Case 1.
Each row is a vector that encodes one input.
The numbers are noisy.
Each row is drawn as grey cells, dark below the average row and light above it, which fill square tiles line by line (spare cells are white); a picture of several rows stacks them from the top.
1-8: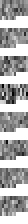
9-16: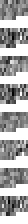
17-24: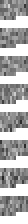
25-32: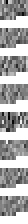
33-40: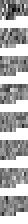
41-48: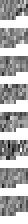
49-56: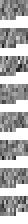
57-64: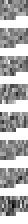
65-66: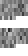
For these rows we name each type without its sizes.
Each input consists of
a list of points on a line.
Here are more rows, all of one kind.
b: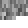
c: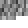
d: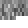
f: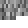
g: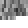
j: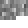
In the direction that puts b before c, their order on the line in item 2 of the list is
f, g, j, b, c, d.
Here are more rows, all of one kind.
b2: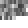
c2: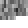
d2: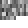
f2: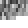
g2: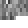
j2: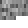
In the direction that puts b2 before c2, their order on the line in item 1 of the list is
d2, j2, g2, b2, c2, f2.
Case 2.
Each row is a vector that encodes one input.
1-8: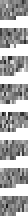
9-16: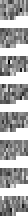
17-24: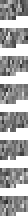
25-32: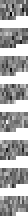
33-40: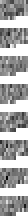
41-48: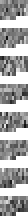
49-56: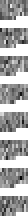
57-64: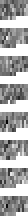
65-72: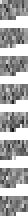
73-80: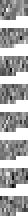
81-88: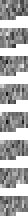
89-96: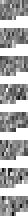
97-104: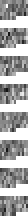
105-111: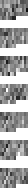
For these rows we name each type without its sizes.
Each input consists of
a point on a line, together with either a fixed value, or four true/false values.
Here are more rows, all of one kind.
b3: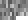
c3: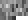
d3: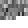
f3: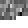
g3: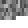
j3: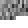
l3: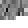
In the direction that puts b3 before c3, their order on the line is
b3, c3, j3, f3, g3, l3, d3.
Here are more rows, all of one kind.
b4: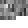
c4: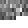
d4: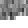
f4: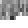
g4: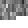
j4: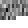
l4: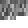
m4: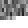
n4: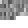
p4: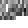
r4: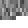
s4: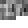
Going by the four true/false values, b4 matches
p4 and s4.
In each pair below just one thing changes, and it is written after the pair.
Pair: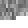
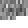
one of the four true/false values
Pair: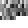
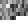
one of the four true/false values
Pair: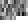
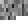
one of the four true/false values
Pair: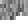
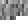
the place on the line
